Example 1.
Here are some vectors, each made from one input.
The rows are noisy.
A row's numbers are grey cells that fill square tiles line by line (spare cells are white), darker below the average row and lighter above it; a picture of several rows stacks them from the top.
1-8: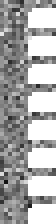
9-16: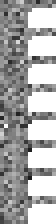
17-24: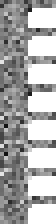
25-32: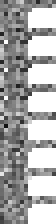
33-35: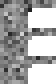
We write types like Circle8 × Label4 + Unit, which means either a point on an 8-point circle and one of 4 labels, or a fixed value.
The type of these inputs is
Bool × Bool × Bool.
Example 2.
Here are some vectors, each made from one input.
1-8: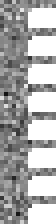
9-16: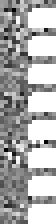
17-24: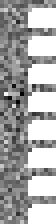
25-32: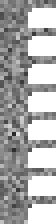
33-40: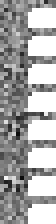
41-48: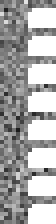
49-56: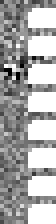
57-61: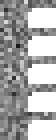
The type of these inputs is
Tree8.
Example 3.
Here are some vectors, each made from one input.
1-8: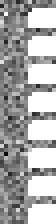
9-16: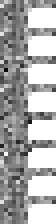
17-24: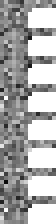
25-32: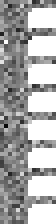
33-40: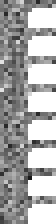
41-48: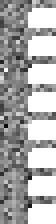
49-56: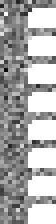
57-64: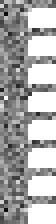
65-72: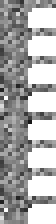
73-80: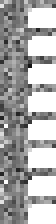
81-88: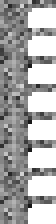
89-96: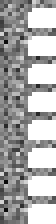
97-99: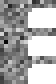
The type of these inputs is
Bool × Bool × Bool.
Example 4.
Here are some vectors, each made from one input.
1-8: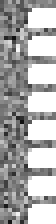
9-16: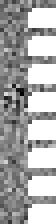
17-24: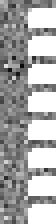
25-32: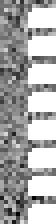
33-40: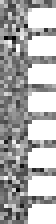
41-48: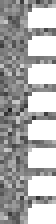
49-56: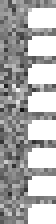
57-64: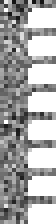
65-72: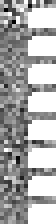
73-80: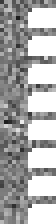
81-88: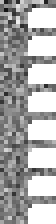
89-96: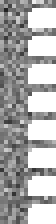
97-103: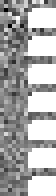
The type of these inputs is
Tree13.
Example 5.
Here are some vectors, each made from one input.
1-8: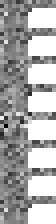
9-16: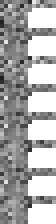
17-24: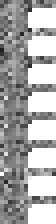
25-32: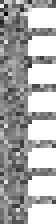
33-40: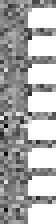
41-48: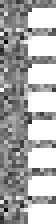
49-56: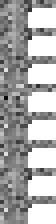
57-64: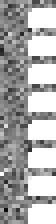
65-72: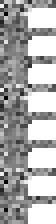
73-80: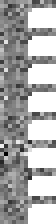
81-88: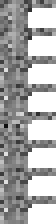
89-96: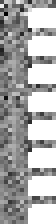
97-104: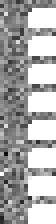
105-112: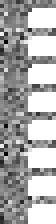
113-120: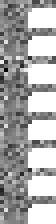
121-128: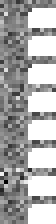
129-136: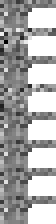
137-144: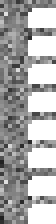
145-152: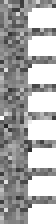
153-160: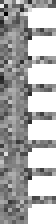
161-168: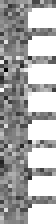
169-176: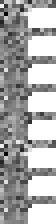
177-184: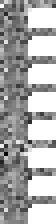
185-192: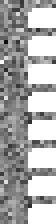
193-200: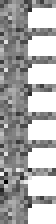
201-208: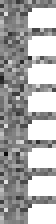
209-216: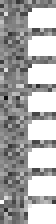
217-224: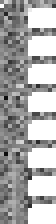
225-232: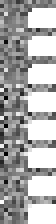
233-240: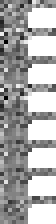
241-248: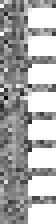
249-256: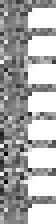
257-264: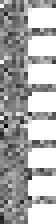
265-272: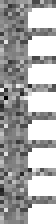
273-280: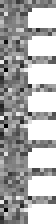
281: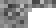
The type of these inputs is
Bool × Bool × Bool.
